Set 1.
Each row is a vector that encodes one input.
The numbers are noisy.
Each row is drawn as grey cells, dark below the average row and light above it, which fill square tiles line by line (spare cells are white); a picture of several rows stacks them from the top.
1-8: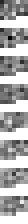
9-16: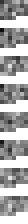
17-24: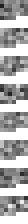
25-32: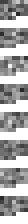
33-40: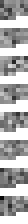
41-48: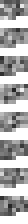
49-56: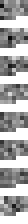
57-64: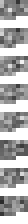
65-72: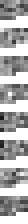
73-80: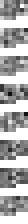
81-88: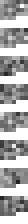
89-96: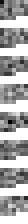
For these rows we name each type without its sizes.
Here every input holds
a true/false value, together with a list of points on a line.
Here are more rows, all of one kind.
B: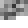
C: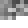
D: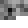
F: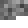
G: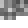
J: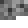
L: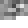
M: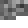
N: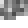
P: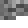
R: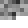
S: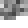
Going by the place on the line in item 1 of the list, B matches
C, D, R and S.
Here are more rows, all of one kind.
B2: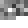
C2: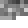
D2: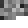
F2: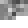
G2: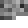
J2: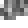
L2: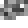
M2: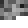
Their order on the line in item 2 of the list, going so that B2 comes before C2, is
B2, L2, F2, C2, J2, G2, M2, D2.
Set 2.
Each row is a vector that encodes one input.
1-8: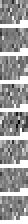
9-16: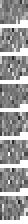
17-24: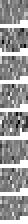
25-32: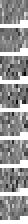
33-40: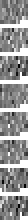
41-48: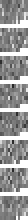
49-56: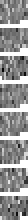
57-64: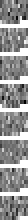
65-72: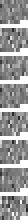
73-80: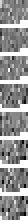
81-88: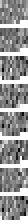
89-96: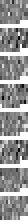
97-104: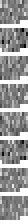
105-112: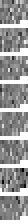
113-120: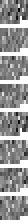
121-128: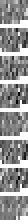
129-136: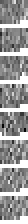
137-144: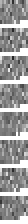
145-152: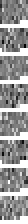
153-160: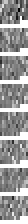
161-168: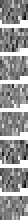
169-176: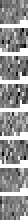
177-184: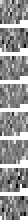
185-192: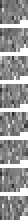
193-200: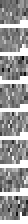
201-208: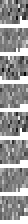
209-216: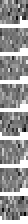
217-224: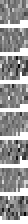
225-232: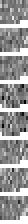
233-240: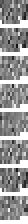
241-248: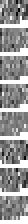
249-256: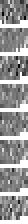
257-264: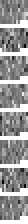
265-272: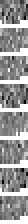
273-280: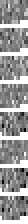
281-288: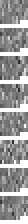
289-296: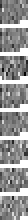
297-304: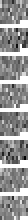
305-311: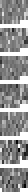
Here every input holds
either a point on a 10-point line, or a list of up to two points on a 12-point line.
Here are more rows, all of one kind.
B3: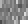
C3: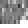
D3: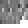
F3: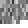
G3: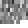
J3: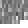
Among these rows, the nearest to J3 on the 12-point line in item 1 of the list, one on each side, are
B3 and C3.
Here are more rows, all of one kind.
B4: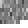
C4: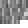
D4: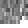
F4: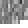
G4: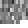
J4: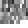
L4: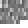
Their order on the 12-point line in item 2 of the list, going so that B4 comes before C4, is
F4, D4, B4, C4, G4, L4, J4.
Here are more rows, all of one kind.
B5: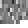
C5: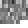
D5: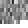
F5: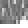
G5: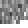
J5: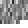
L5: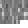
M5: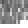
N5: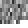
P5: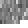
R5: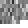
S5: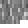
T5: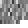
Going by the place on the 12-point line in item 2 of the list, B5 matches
M5 and S5.
